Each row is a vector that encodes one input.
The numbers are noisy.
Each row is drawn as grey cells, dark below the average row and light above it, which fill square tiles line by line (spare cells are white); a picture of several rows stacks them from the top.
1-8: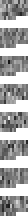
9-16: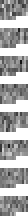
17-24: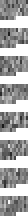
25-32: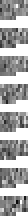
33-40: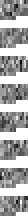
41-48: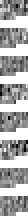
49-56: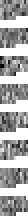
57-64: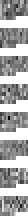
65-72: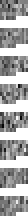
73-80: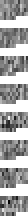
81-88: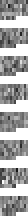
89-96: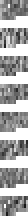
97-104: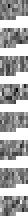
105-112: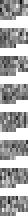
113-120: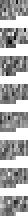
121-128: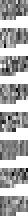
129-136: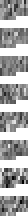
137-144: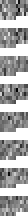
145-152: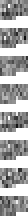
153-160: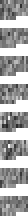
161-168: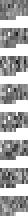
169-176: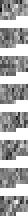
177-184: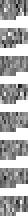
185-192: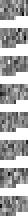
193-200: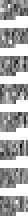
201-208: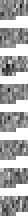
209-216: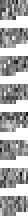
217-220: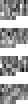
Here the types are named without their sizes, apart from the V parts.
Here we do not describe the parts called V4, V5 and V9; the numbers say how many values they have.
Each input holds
a point on a circle, a point on a line, a true/false value, a value of V4, a value of V5 and a value of V9.
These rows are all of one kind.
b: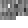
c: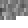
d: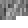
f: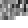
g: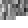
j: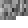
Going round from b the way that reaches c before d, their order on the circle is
b, c, g, j, d, f.
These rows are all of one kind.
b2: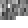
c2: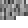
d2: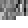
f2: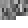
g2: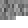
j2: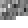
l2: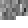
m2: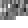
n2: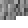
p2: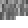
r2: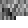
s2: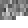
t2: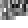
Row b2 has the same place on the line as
c2, m2 and n2.
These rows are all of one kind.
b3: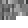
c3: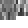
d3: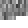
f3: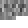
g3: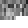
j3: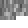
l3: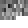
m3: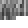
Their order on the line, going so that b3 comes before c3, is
l3, d3, m3, g3, b3, c3, f3, j3.
